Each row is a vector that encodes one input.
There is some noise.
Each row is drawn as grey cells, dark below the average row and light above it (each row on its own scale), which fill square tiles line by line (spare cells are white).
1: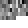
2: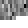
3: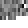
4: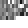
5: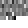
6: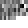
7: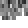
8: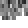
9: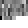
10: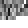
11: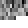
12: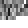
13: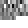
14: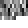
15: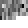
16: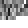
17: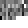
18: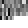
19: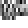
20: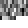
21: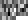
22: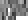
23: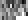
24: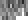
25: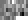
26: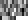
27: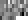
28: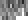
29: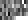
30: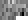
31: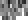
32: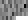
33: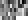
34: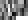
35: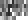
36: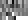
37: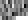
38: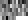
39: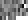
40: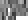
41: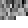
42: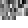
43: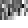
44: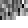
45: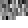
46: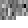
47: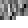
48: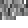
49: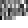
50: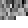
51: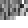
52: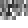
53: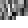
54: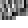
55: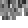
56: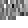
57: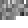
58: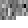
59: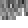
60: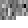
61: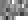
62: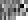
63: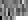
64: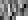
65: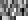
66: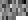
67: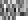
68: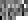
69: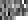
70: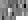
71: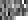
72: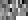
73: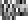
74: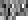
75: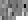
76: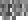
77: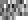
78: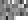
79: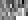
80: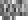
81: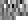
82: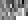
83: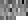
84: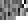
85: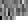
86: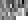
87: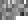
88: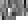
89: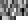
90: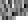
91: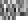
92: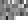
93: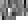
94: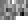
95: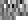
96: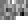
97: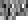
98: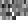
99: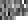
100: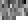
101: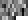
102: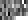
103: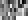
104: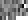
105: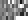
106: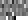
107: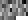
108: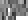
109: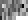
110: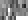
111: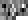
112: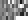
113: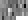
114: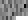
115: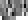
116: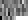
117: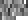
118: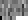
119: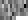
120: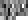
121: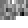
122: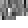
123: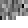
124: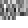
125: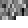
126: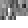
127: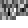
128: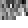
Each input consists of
one of 5 labels and four true/false values.
